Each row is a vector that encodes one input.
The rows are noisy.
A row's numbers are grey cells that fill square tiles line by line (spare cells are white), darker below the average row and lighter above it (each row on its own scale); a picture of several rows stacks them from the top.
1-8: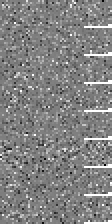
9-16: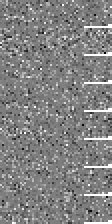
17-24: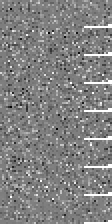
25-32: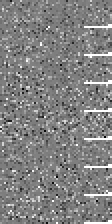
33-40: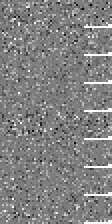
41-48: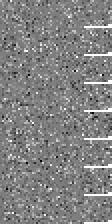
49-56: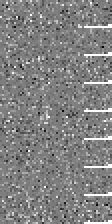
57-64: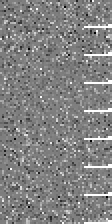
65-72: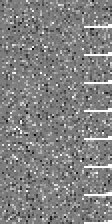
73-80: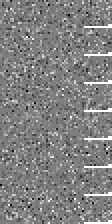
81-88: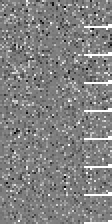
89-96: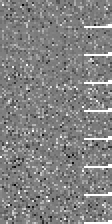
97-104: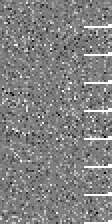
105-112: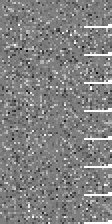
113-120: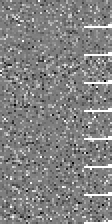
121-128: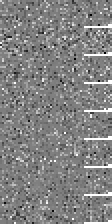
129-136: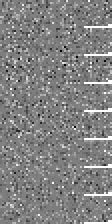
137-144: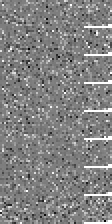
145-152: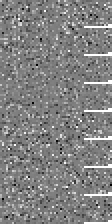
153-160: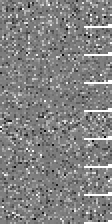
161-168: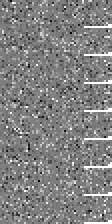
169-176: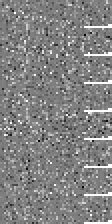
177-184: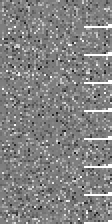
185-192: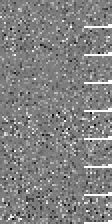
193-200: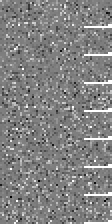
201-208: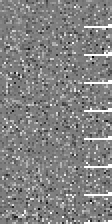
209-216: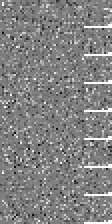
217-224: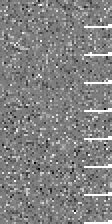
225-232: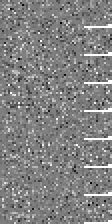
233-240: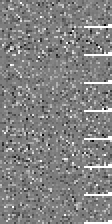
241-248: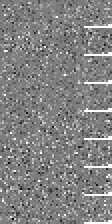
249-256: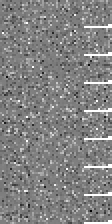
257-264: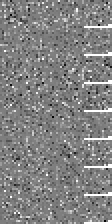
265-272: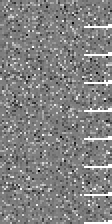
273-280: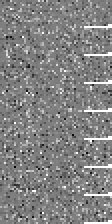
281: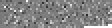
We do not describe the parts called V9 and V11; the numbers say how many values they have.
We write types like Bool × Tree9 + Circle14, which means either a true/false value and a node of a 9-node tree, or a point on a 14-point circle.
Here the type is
(Bool × Label7 + Label10) × V9 × V11 + Unit.
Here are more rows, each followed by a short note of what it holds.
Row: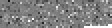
one of 7 labels, a true/false value, a value of V9 and a value of V11
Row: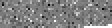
one of 7 labels, a true/false value, a value of V9 and a value of V11
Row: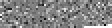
a fixed value
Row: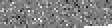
one of 10 labels, a value of V9 and a value of V11
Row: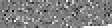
one of 7 labels, a true/false value, a value of V9 and a value of V11
